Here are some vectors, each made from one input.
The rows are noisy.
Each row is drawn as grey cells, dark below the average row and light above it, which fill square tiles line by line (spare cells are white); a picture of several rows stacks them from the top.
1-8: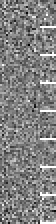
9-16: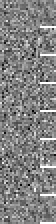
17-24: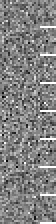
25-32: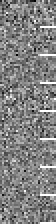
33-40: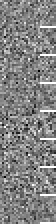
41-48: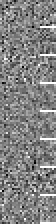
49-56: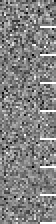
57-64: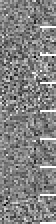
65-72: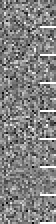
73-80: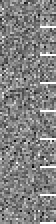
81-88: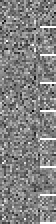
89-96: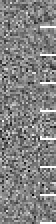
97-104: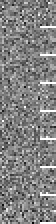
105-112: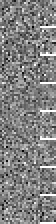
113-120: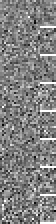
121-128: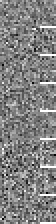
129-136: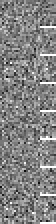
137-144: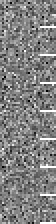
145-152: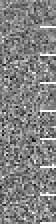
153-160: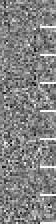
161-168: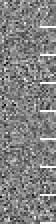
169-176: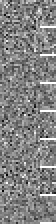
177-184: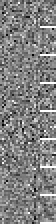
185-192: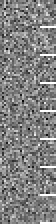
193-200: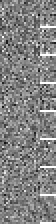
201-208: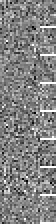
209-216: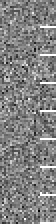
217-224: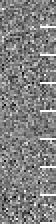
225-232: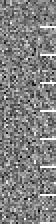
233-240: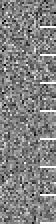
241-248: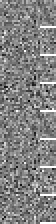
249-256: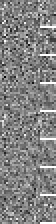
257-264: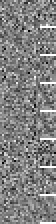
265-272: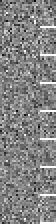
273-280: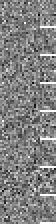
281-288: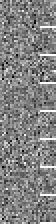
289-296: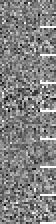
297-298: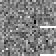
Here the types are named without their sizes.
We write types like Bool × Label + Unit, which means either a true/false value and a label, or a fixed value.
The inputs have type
(Bool × Circle + List(Line)) × Circle.
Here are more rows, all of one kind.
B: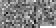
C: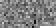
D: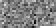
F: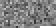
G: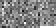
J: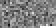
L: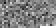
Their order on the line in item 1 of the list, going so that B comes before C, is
B, C, D, F, G, L, J.
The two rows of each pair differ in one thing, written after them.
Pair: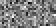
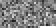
the true/false value
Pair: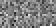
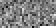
the true/false value
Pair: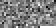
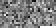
the true/false value
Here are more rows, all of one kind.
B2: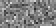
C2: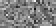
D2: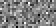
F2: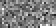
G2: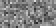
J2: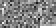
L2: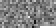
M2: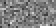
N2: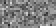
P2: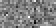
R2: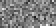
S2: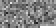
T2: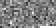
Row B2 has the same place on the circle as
G2 and S2.
